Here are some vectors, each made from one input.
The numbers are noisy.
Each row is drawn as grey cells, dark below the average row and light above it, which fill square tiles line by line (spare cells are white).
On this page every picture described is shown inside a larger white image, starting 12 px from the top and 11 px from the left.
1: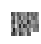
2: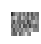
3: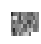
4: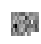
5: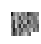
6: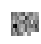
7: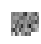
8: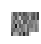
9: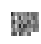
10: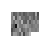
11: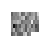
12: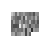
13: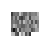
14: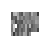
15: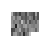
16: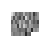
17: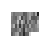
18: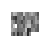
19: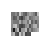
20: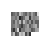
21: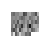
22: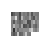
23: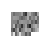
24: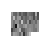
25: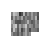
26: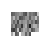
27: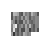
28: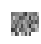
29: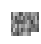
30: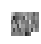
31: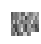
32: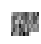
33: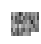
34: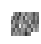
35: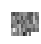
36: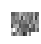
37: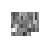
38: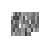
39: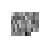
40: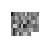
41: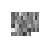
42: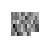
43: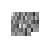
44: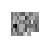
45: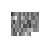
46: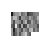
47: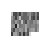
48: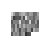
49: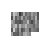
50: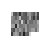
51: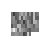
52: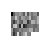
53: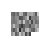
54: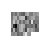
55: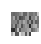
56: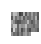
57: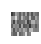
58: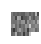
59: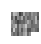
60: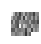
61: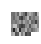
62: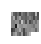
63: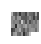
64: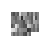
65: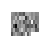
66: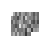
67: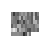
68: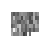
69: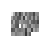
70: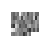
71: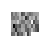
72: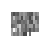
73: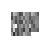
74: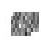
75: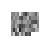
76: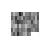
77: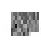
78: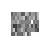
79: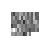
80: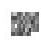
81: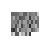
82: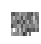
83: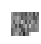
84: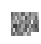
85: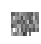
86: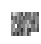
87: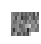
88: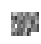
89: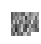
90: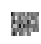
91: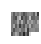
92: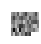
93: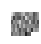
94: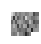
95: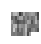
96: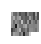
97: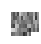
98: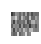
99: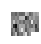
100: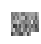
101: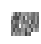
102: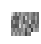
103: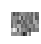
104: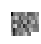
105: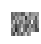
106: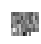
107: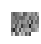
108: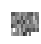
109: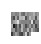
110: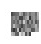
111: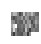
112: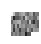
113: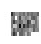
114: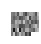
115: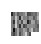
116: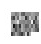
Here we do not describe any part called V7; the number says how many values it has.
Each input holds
four true/false values and a value of V7, together with either a point on a 9-point circle, or a fixed value.
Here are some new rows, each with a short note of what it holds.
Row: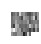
a point on a 9-point circle, four true/false values and a value of V7
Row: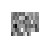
four true/false values and a value of V7
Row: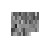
four true/false values and a value of V7
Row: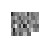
a point on a 9-point circle, four true/false values and a value of V7
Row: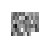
four true/false values and a value of V7
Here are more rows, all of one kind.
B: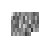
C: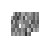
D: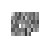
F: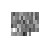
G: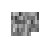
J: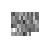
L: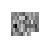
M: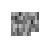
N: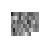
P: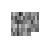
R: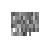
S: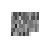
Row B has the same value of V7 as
C and D.
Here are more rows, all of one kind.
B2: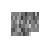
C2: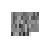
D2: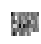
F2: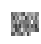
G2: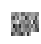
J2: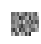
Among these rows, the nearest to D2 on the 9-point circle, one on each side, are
B2 and F2.
